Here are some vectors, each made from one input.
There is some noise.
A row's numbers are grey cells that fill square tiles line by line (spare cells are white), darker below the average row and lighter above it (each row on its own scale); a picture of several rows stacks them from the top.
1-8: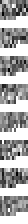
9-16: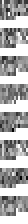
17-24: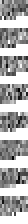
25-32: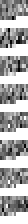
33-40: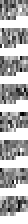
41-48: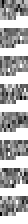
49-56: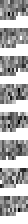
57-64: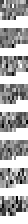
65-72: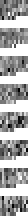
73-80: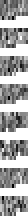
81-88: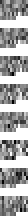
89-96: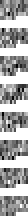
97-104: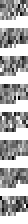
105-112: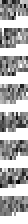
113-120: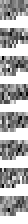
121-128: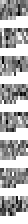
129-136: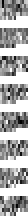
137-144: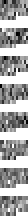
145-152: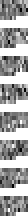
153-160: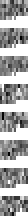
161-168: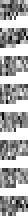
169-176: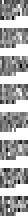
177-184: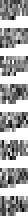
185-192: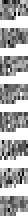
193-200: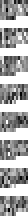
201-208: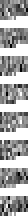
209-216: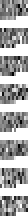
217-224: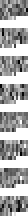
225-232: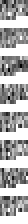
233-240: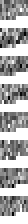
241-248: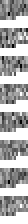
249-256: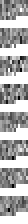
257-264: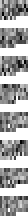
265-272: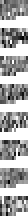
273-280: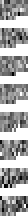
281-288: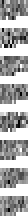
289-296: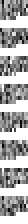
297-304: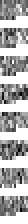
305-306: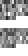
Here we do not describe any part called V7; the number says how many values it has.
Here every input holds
a list of up to two items, each a true/false value and a value of V7.
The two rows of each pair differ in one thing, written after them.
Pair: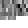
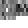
the value of V7 in item 1 of the list
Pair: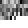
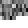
the true/false value in item 1 of the list
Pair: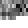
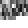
the value of V7 in item 2 of the list
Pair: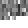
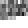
the value of V7 in item 2 of the list
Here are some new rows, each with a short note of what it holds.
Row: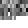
a list of two items
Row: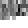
a list of two items
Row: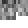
a list of one item
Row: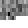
a list of two items
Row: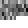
a list of two items
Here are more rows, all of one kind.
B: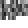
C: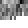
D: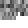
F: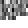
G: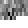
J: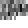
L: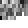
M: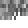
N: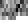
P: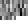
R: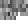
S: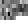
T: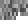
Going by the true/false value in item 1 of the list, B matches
J and S.
